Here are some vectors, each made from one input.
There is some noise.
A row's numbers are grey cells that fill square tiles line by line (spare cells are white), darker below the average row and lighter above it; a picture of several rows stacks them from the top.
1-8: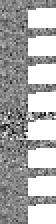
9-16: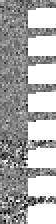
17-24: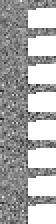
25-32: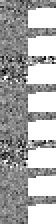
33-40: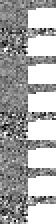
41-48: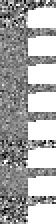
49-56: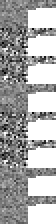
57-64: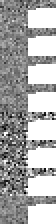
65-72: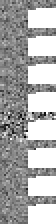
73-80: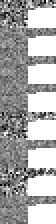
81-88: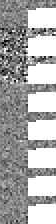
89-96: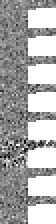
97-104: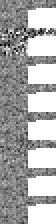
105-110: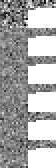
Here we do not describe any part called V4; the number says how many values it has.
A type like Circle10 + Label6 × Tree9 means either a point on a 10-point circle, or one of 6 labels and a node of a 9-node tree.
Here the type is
Bool × V4 + List3(Line5).
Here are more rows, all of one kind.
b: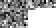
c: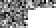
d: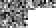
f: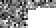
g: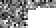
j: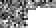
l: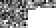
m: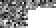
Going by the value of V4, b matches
c and d.
